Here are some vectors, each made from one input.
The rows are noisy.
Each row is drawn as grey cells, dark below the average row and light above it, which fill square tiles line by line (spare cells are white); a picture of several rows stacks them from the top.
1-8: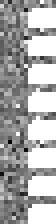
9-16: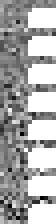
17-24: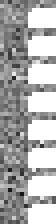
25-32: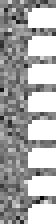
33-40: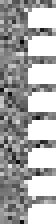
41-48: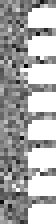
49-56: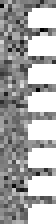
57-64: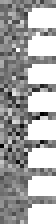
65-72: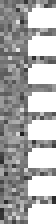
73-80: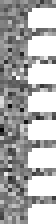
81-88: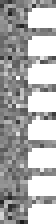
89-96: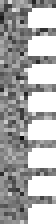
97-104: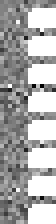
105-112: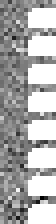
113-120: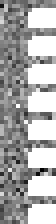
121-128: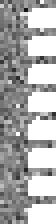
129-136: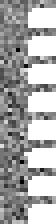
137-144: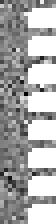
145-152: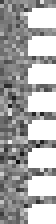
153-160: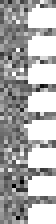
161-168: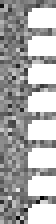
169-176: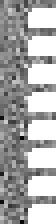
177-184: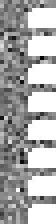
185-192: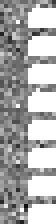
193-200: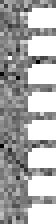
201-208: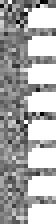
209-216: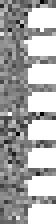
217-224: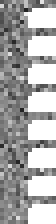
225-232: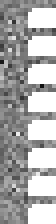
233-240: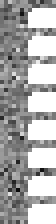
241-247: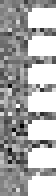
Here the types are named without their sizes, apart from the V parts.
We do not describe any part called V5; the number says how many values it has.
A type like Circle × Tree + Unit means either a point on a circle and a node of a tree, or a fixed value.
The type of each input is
Line × List(V5) + Tree.
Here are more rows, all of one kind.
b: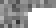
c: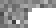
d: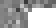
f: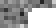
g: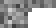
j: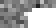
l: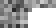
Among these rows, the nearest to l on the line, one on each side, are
b and f.
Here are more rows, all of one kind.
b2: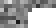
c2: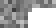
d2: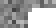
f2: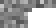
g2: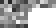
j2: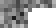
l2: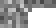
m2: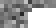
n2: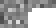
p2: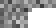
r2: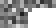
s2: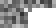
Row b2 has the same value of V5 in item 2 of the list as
d2, m2, r2 and s2.
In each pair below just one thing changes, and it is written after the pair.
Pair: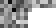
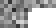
the value of V5 in item 1 of the list
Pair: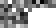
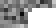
the place on the line
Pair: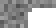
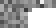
the place on the line
